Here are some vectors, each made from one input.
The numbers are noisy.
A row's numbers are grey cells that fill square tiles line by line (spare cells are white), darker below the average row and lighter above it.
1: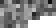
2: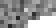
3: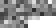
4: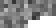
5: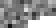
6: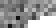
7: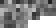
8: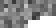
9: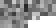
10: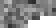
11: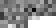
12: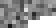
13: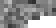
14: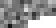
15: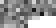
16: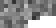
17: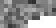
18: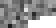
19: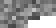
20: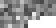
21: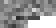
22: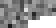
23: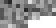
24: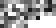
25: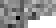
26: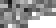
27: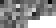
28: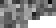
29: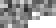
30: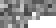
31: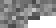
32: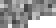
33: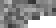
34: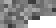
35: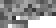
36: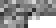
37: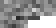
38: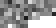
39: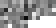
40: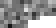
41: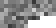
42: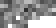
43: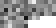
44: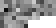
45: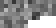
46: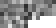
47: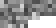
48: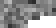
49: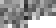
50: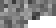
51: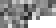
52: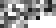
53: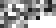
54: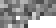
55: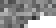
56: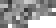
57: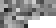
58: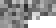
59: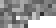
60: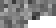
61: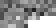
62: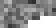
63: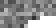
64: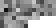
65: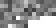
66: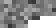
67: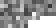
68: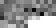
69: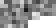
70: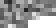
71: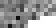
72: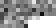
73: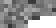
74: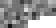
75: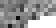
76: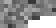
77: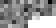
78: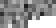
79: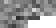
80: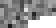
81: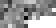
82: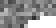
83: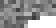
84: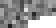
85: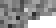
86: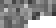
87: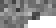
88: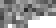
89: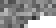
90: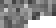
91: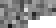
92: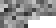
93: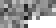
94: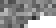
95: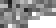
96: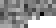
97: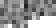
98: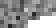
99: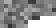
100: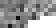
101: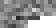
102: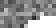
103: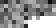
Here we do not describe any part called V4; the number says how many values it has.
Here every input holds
a list of up to two items, each a point on a 5-point line and a value of V4.
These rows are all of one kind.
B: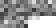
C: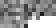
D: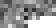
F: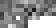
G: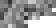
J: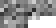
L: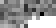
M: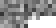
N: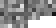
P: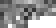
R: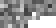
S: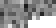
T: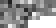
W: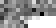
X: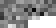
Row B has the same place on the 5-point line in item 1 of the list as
J, M, N and R.
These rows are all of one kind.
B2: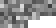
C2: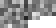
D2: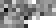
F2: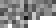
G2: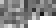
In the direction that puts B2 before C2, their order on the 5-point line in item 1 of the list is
B2, G2, F2, D2, C2.
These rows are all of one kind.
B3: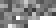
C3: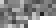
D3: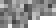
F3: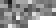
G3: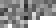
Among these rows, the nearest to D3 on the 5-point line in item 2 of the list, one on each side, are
C3 and F3.
